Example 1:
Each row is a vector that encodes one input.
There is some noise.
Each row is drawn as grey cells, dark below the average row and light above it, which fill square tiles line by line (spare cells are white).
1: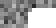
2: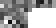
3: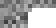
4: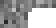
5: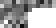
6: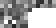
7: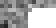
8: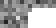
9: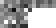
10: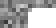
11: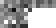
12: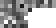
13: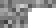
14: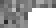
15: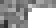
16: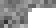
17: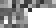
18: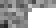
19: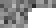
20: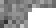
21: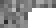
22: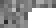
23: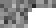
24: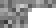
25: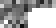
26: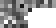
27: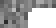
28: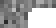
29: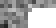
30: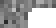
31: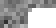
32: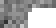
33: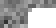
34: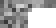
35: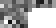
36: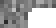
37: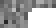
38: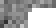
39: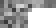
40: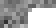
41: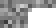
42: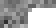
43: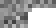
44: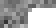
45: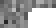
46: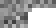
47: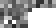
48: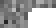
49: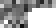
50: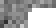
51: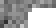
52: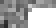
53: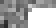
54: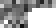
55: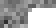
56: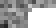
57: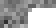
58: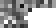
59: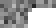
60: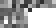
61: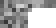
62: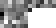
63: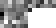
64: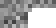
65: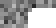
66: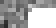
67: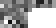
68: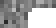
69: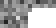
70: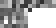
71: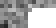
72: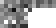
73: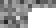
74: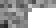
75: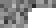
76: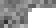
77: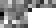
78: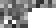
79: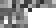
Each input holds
either a node of a 7-node tree, or a node of a 10-node tree.
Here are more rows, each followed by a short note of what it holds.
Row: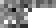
a node of a 7-node tree
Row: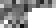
a node of a 7-node tree
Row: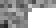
a node of a 10-node tree
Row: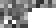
a node of a 7-node tree
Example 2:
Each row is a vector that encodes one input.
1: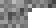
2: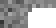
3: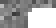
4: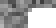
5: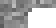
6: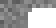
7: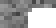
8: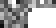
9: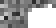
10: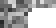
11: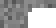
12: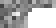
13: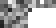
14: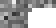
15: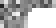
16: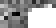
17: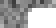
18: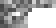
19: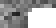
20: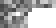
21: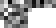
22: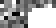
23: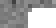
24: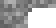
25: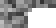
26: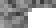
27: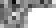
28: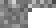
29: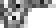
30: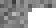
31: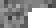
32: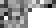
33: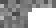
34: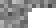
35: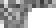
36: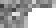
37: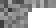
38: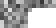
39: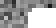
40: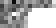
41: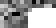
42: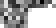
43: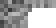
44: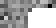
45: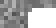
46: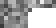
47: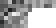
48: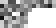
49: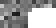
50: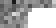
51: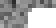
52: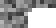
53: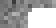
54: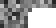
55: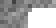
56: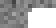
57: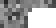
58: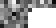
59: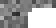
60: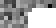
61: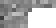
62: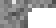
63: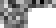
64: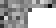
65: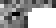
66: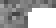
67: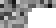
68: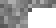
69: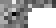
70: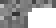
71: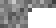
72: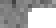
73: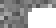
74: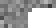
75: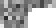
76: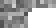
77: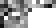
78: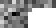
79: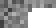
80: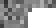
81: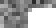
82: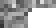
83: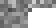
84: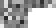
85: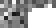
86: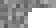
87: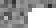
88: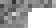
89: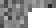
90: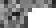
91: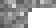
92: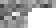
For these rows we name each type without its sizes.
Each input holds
either a point on a circle, or three true/false values.
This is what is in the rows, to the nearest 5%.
About 45% of them hold a point on a circle. The rest hold three true/false values.
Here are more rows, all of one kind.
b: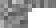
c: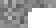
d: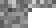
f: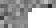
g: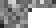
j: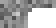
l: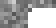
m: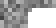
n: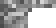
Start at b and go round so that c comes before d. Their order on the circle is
b, c, m, n, f, j, g, l, d.
